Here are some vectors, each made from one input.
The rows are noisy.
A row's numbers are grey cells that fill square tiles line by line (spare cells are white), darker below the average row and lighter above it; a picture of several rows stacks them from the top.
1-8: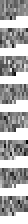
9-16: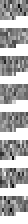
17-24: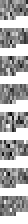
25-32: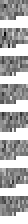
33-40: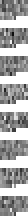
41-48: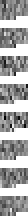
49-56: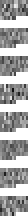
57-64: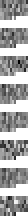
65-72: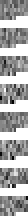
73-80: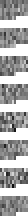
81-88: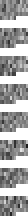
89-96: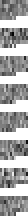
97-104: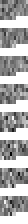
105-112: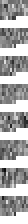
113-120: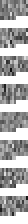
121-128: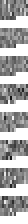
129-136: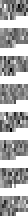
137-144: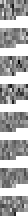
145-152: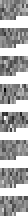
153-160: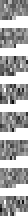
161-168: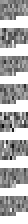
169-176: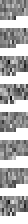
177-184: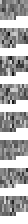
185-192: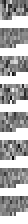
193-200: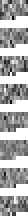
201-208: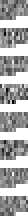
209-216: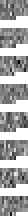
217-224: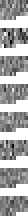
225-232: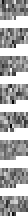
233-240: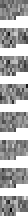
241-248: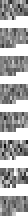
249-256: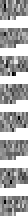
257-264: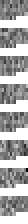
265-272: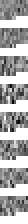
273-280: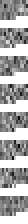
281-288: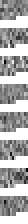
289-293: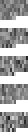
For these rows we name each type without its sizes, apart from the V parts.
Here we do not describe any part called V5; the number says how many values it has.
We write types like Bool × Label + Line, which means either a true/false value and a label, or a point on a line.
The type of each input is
Circle × List(V5) + Line + Tree.
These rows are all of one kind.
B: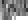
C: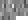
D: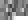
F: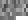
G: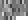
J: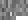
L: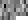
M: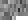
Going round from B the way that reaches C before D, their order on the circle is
B, M, C, D, G, F, L, J.
